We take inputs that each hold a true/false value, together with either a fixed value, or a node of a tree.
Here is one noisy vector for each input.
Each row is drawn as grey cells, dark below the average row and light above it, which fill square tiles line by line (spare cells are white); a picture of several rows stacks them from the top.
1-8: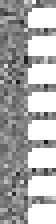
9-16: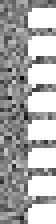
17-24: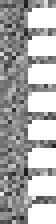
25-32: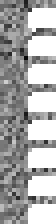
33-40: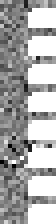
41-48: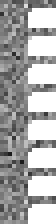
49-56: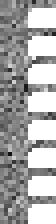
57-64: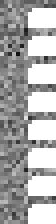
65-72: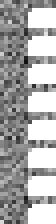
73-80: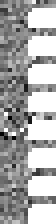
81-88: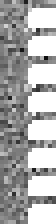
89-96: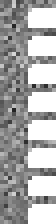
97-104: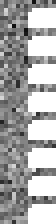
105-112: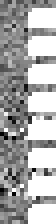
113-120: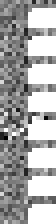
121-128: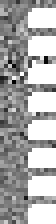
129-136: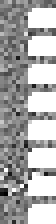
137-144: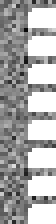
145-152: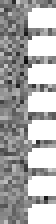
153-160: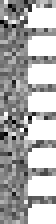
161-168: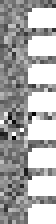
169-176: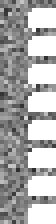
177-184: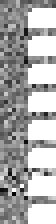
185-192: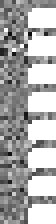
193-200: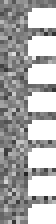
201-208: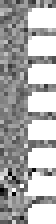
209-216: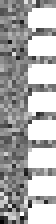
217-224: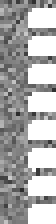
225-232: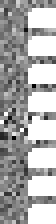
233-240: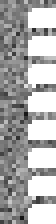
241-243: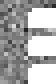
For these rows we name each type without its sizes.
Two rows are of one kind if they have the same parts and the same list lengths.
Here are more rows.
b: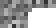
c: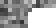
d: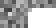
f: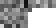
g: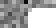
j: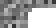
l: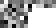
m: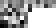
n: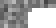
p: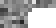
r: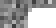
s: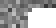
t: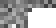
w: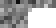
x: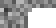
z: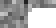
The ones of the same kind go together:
b, c, d, g, j, l, m, n, p, r, s, t, w, x, z
f

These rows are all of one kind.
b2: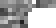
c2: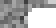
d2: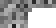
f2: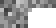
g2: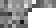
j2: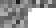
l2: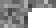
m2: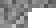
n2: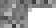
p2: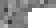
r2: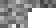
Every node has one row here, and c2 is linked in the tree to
n2.
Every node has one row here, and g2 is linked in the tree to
b2.
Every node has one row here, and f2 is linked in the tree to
m2.
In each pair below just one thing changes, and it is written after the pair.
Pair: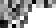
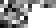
the node of the tree
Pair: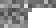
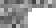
the node of the tree
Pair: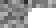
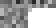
the node of the tree
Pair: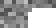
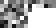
the true/false value
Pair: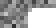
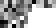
the true/false value
